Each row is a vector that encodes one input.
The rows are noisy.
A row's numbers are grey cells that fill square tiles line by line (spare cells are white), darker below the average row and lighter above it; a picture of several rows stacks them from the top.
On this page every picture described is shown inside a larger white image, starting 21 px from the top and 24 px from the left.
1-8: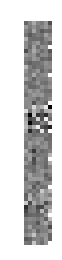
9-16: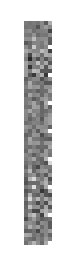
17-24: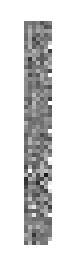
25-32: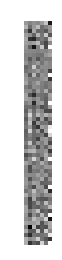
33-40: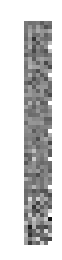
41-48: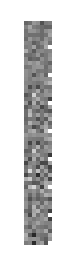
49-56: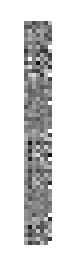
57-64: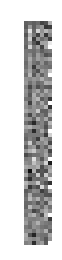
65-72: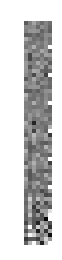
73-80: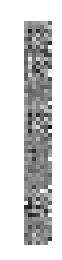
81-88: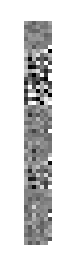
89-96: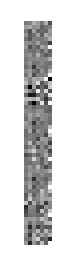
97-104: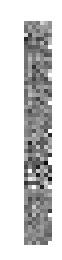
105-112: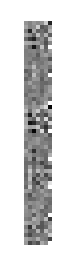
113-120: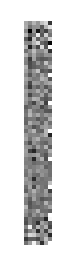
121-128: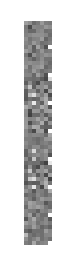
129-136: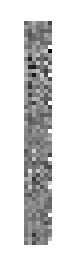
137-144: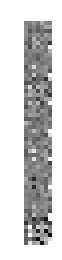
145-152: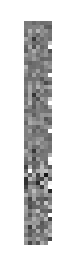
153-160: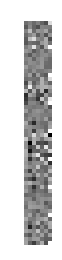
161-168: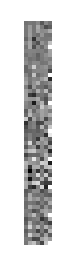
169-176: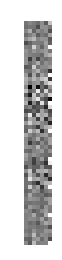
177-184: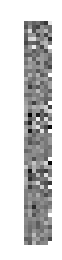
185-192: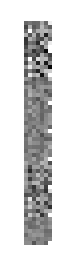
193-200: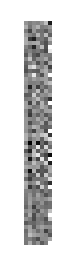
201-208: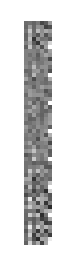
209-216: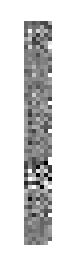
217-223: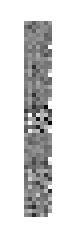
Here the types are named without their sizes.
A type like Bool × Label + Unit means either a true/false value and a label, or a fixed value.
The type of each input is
Bool × Bool × Bool + Unit.
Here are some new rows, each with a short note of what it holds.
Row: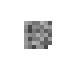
three true/false values
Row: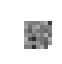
three true/false values
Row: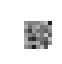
three true/false values
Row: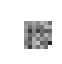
three true/false values
